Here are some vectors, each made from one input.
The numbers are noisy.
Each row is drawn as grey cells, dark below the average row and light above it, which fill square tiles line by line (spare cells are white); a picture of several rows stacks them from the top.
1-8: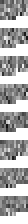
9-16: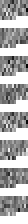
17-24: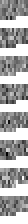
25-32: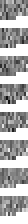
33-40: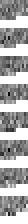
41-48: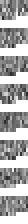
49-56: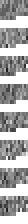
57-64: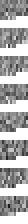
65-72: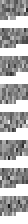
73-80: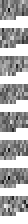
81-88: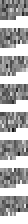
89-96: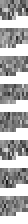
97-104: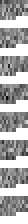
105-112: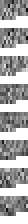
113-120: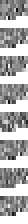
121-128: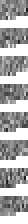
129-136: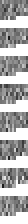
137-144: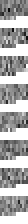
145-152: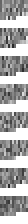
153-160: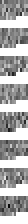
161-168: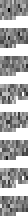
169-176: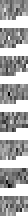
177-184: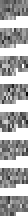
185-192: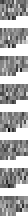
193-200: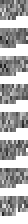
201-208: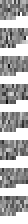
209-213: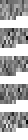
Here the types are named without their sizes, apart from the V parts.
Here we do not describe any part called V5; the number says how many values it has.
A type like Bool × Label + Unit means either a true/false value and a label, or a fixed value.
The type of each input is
List(Line + V5) × Tree.
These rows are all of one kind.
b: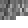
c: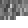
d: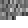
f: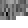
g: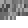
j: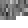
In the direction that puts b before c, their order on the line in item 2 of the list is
j, g, f, b, c, d.
